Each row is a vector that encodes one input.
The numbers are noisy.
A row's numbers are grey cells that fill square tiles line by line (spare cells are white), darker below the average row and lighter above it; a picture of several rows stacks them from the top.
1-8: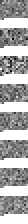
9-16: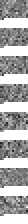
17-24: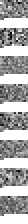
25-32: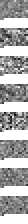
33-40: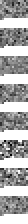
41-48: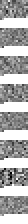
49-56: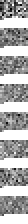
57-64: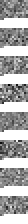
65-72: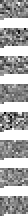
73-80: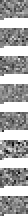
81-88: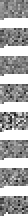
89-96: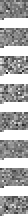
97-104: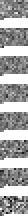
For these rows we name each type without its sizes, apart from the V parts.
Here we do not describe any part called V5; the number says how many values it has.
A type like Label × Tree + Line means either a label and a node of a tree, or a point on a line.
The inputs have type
List(Bool × Line × Line × V5).
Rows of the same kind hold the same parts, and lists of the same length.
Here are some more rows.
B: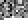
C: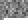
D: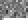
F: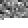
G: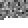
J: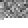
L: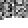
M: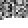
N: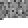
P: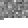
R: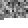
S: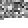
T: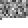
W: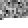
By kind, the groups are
B, L, M
C, D, G, N, R, T, W
F, J, P, S

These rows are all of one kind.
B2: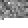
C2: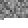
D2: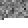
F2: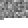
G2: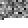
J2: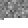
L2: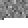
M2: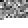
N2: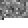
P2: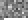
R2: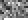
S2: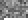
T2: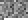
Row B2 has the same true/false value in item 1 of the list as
M2, N2, R2 and T2.
